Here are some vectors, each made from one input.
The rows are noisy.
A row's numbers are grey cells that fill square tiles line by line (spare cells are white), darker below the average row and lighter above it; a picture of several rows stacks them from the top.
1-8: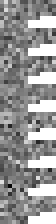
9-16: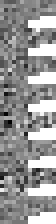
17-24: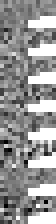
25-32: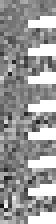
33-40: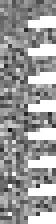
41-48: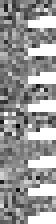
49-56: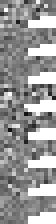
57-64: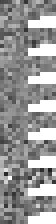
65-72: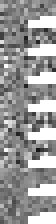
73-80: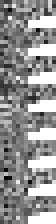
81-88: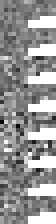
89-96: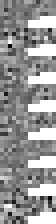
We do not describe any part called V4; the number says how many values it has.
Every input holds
either a fixed value, or one of 5 labels and a true/false value, or two values of V4.
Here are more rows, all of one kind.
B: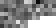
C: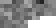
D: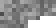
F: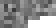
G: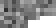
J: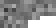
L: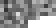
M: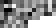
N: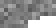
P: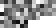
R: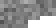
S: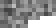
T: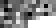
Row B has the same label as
D, G, P and R.
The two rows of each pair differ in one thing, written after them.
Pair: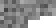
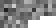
the label
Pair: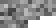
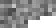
the label
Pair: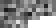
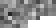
the true/false value
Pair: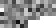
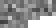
the true/false value
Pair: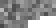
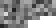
the true/false value
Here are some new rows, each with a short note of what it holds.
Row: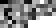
a fixed value
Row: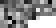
a fixed value
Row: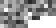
a fixed value
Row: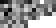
a fixed value
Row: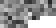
a fixed value
